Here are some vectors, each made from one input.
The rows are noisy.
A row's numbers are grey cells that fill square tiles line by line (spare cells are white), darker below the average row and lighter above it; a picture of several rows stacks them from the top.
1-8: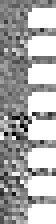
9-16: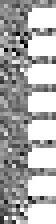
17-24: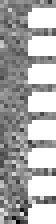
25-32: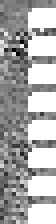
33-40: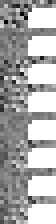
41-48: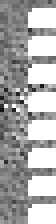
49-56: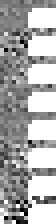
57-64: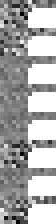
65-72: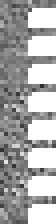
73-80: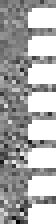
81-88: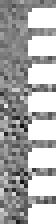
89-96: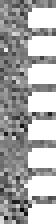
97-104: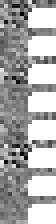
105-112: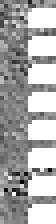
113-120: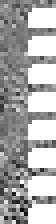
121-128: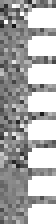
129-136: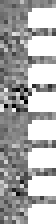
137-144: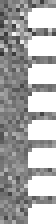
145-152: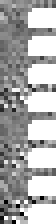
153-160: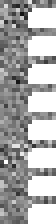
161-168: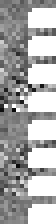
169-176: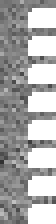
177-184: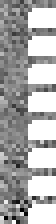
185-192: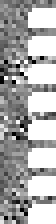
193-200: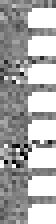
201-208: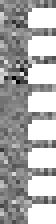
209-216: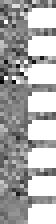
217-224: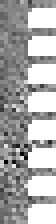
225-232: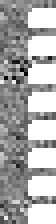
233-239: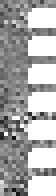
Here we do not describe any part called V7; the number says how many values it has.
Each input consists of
either a point on an 8-point line and a true/false value, or a list of up to two items, each a point on a 6-point line and a value of V7.
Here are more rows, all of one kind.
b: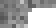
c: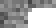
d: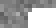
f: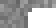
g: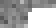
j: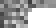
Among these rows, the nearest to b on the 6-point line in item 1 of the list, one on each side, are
d and g.
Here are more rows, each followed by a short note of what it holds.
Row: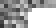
a list of two items
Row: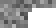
a list of two items
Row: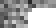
a list of two items
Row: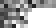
a list of two items
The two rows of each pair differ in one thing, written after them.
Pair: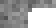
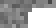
the value of V7 in item 1 of the list
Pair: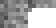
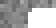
the value of V7 in item 1 of the list
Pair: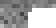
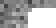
the value of V7 in item 1 of the list
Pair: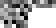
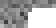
the place on the 6-point line in item 2 of the list
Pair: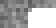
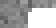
the value of V7 in item 1 of the list
